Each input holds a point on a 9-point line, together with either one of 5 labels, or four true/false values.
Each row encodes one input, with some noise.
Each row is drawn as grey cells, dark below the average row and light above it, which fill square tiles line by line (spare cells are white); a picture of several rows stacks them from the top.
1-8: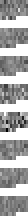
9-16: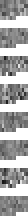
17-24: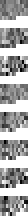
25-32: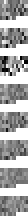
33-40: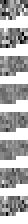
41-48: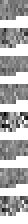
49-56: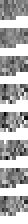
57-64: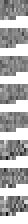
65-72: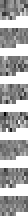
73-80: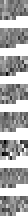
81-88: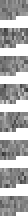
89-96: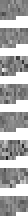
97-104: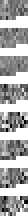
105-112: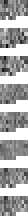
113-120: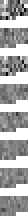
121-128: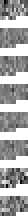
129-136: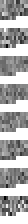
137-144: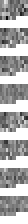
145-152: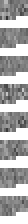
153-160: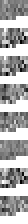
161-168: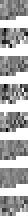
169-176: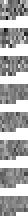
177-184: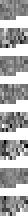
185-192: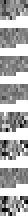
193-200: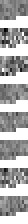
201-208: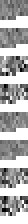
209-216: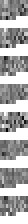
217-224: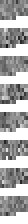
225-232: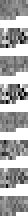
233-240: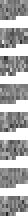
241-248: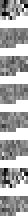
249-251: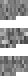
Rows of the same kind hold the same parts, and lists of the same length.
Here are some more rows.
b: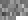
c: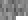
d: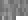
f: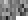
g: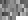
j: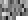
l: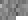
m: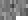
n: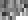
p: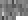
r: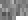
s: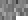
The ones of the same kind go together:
b, c, d, f, g, j, l, n, r
m, p, s

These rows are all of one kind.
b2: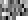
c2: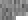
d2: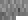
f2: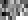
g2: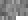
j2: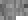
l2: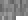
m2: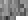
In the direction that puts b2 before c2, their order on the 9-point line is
b2, c2, j2, l2, g2, d2, f2, m2.
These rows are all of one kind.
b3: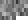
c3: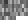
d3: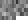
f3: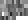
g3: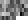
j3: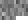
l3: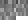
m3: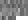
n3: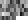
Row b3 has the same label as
d3 and l3.
